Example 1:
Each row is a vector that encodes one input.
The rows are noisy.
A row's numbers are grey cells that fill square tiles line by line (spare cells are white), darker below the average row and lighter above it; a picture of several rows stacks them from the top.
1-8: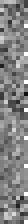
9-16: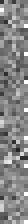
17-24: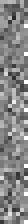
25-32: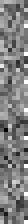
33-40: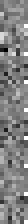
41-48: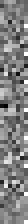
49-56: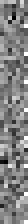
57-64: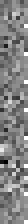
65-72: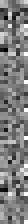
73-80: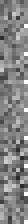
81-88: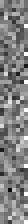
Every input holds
a node of an 11-node tree.
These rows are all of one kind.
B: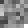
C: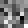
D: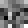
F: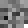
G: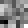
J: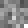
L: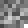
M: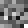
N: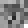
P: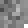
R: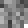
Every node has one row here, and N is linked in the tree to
R.
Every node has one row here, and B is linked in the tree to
G and J.
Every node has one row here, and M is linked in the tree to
P.
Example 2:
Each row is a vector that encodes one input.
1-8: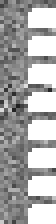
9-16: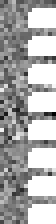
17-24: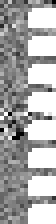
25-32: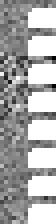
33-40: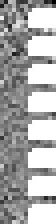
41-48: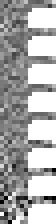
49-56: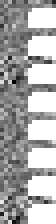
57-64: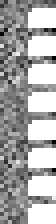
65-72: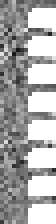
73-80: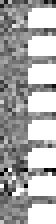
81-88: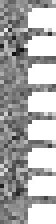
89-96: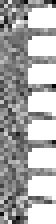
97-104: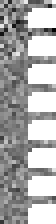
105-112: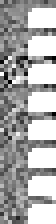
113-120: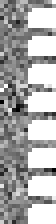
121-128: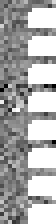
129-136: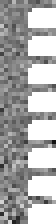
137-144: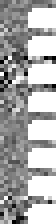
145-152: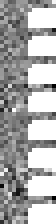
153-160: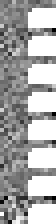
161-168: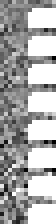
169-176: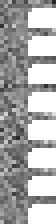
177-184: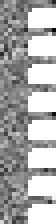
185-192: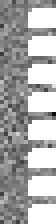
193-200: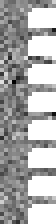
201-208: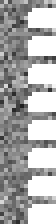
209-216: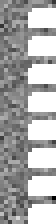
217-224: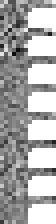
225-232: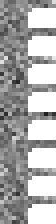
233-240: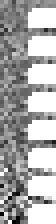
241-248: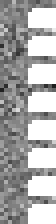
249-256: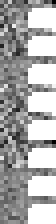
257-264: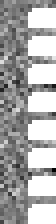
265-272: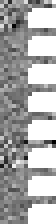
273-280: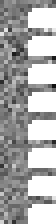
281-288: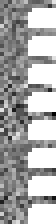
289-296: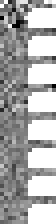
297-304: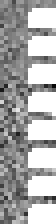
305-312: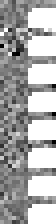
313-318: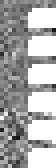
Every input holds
three true/false values.
